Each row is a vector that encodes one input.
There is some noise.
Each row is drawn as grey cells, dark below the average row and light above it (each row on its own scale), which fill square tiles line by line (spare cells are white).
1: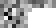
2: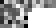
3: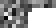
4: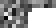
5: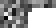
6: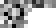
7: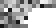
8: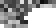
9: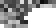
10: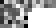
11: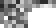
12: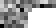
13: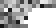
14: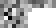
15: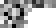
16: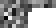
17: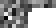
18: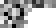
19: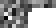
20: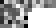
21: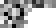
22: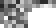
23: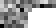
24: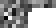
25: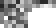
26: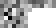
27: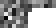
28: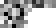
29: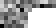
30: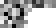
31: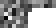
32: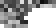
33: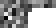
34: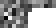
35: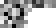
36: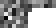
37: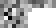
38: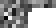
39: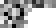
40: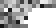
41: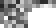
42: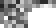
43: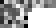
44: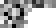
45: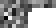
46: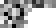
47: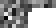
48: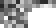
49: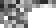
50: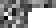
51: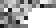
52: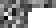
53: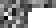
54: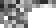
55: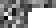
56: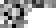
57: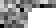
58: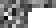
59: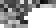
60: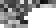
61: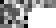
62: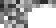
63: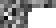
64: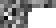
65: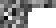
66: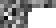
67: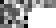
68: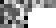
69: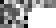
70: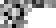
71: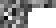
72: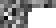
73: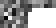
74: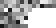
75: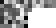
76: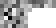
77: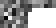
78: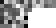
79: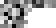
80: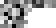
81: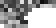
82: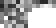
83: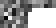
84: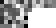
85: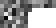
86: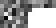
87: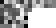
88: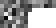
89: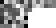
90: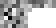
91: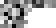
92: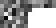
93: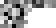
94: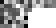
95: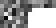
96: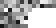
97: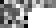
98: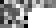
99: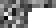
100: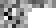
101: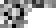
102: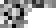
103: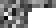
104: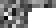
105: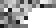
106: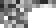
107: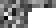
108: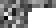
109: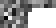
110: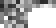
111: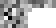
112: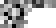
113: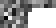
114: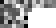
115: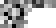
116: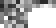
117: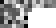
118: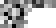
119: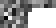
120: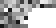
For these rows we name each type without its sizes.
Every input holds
three true/false values.
